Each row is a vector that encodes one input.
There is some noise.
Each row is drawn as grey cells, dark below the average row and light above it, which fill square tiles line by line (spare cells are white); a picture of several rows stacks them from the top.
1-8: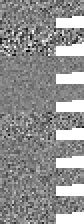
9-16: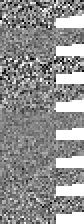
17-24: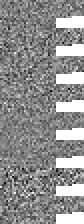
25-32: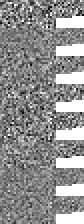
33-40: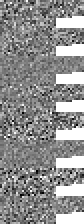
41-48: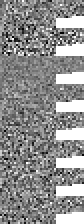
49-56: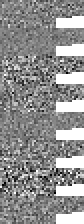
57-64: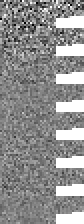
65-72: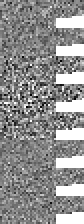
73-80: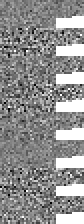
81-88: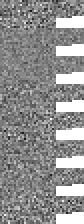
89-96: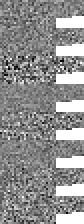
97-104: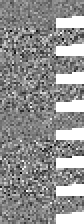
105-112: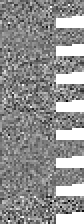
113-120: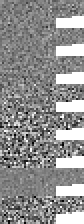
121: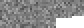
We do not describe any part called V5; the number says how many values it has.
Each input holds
a list of up to two items, each a point on a 6-point line and a value of V5.
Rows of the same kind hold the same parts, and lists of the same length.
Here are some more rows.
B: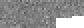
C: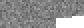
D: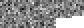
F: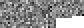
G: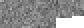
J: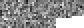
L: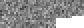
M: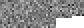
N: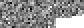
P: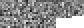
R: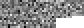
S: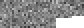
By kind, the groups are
B, C, F, J, L, M, N, R, S
D
G, P

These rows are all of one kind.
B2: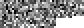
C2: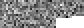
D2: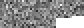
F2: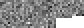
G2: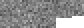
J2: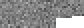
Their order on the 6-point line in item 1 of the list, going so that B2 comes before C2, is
J2, B2, D2, F2, G2, C2.
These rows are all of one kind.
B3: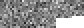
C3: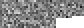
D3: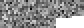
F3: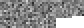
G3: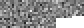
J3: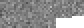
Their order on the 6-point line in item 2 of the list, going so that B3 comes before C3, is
G3, D3, F3, J3, B3, C3.
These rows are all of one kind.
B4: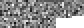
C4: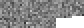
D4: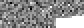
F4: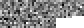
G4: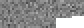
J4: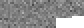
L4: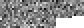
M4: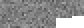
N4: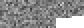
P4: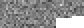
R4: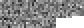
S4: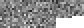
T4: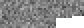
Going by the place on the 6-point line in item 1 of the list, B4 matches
N4 and R4.
